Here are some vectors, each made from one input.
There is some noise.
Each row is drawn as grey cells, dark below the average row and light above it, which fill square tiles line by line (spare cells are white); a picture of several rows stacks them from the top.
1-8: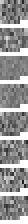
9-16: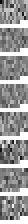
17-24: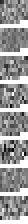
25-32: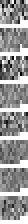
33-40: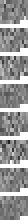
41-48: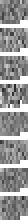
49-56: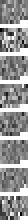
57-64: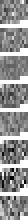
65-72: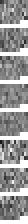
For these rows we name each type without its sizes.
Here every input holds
either a label, or three true/false values.
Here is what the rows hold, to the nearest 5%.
About 35% of them hold a label. The rest hold three true/false values.
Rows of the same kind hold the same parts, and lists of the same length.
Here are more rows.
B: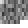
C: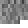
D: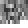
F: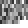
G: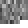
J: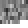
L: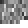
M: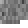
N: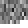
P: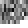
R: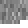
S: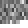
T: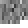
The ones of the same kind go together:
B, C, D, G, J, L, M
F, N, P, R, S, T

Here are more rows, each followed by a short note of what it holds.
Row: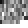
three true/false values
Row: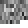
three true/false values
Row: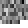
three true/false values
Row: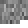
three true/false values
